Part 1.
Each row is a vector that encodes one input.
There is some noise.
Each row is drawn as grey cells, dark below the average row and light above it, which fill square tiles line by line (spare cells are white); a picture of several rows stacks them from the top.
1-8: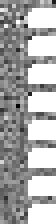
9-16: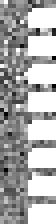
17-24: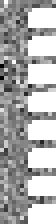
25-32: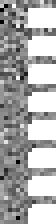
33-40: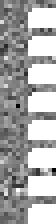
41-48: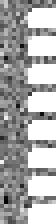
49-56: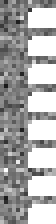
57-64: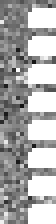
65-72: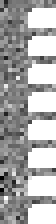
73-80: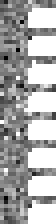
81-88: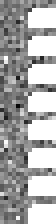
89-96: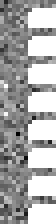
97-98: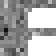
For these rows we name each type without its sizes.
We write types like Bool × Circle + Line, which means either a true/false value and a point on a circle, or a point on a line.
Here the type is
Bool × Bool × Bool × Bool + Label.
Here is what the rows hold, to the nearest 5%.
About 10% of them hold a label. The rest hold four true/false values.
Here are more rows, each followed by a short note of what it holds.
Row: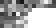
a label
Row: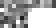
a label
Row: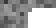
four true/false values
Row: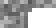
four true/false values
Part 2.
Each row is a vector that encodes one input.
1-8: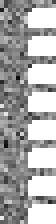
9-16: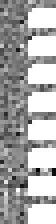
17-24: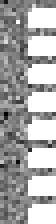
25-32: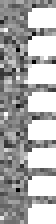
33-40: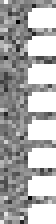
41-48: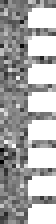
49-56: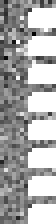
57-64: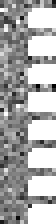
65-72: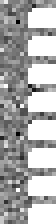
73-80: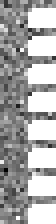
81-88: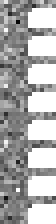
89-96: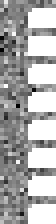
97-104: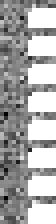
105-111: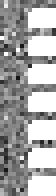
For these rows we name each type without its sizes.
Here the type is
Bool × Bool × Bool × Bool + Label.
